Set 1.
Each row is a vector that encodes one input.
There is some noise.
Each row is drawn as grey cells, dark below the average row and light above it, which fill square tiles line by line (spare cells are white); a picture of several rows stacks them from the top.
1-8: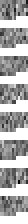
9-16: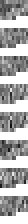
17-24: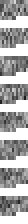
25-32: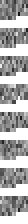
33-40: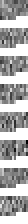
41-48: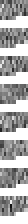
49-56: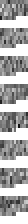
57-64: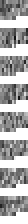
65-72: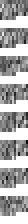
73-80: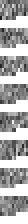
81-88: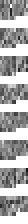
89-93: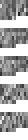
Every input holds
a point on an 18-point circle.
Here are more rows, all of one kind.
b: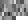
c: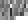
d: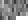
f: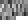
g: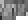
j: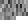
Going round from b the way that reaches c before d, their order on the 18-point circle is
b, c, d, g, f, j.
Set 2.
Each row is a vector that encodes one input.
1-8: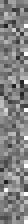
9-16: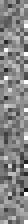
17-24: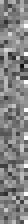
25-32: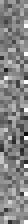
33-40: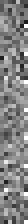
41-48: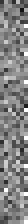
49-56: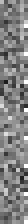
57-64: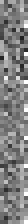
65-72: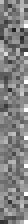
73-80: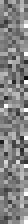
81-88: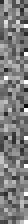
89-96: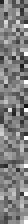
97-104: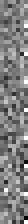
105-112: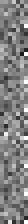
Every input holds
a point on an 18-point circle.
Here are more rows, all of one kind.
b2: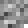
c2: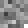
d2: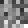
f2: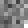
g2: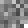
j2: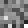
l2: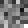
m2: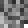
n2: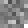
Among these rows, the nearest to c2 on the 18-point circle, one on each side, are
b2 and n2.
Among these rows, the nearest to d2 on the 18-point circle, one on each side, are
b2 and l2.
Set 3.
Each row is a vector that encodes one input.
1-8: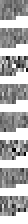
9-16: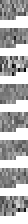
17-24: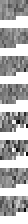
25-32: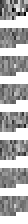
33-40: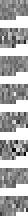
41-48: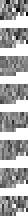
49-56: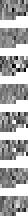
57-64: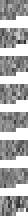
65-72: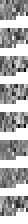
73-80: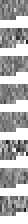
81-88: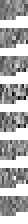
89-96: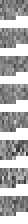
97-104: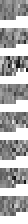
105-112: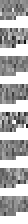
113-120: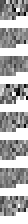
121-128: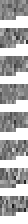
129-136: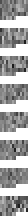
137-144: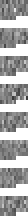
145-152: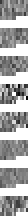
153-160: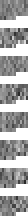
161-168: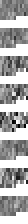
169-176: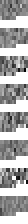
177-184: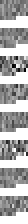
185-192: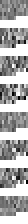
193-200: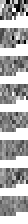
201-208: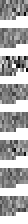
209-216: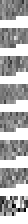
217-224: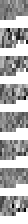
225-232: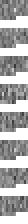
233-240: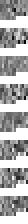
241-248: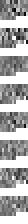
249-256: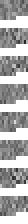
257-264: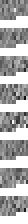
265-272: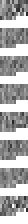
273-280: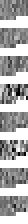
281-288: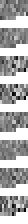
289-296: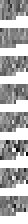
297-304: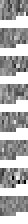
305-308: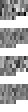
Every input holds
a node of a 20-node tree.
